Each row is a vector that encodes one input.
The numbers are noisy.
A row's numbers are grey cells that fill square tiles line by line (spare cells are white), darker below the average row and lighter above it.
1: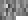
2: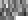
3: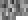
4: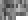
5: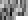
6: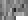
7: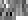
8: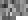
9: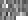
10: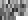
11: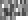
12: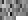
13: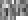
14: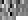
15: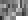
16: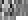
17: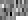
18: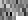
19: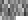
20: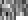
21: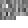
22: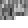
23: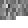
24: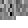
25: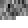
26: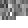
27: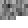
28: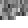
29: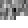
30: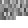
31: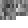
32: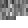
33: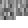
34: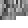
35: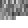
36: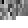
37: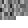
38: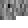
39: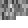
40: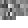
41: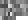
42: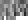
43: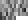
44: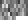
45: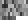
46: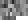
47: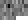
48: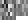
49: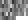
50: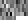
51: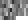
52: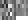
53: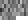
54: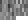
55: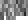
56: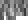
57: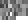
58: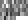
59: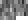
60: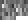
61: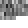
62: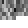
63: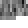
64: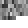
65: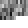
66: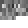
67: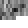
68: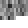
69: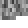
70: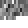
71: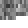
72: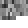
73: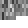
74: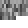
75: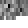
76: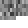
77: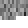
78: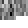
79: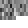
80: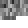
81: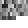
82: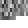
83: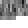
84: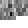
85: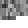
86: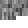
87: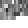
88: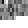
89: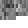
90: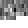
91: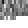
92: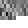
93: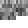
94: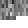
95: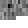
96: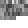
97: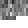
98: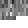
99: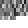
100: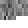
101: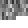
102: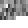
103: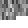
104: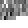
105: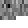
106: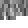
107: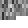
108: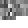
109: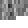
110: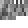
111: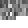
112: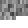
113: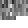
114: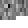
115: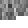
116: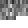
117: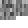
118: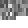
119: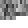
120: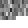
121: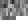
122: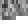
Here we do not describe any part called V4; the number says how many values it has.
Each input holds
a true/false value and a value of V4, together with either a fixed value, or one of 5 labels and one of 6 labels.
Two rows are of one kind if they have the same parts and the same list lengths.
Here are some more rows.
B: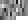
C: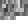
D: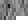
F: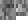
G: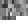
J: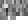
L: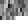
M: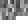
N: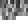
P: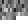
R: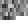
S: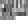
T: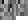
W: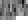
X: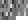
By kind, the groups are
B, C, D, F, J, L, P, S, T, W
G, M, N, R, X

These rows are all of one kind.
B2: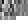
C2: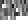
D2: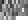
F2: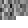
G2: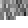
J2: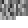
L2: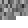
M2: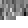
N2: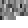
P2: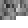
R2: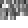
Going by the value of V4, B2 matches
C2, D2 and R2.
